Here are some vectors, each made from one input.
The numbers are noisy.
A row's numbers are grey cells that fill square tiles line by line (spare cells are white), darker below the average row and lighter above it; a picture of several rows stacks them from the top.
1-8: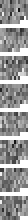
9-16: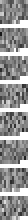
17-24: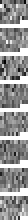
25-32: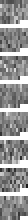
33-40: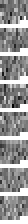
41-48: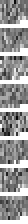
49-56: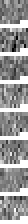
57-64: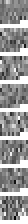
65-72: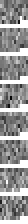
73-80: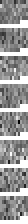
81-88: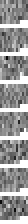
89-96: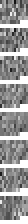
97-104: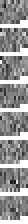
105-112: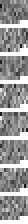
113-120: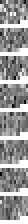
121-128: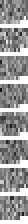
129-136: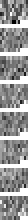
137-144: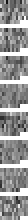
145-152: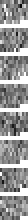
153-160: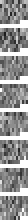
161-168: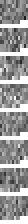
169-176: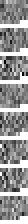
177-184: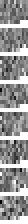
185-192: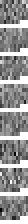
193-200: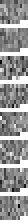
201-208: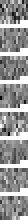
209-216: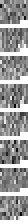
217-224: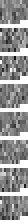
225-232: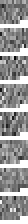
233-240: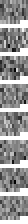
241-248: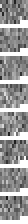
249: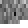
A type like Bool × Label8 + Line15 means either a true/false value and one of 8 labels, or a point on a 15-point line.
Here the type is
(Circle11 + Line5) × Line12.
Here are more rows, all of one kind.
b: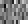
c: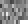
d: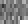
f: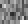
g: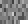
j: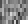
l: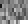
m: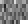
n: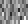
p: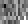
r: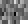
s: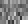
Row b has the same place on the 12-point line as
g and r.
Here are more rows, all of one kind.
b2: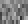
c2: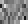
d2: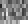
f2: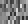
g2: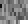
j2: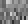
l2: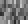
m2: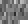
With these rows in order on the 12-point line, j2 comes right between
b2 and l2.
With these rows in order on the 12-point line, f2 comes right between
d2 and l2.
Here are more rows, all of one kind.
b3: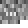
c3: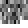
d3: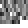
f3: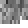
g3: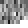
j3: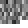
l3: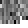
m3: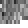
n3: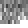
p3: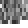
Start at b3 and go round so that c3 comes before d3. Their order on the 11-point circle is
b3, n3, f3, c3, j3, d3, p3, l3, m3, g3.
